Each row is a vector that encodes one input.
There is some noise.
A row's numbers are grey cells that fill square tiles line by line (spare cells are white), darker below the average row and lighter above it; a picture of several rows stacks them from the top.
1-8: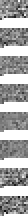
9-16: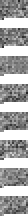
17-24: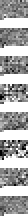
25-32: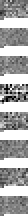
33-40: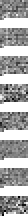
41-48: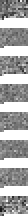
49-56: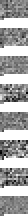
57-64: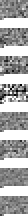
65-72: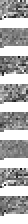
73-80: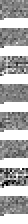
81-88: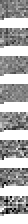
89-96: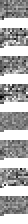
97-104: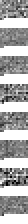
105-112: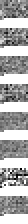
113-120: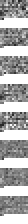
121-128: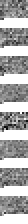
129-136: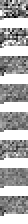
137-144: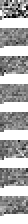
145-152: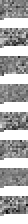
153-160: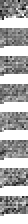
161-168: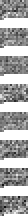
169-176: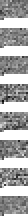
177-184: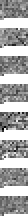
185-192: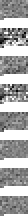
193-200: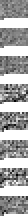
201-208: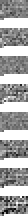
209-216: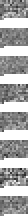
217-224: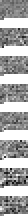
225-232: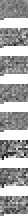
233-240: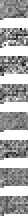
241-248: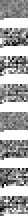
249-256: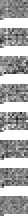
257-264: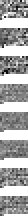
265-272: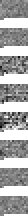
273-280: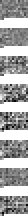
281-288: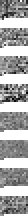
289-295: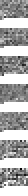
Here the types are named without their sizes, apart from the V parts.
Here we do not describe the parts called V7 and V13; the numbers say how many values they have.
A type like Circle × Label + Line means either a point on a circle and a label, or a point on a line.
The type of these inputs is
Bool × Circle × V7 × V13.
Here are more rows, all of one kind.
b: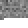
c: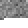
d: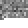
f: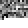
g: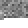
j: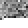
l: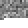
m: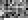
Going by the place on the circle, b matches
d and m.
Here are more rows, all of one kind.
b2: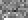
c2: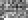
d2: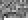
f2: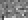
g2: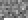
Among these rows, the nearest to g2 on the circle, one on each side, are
b2 and d2.
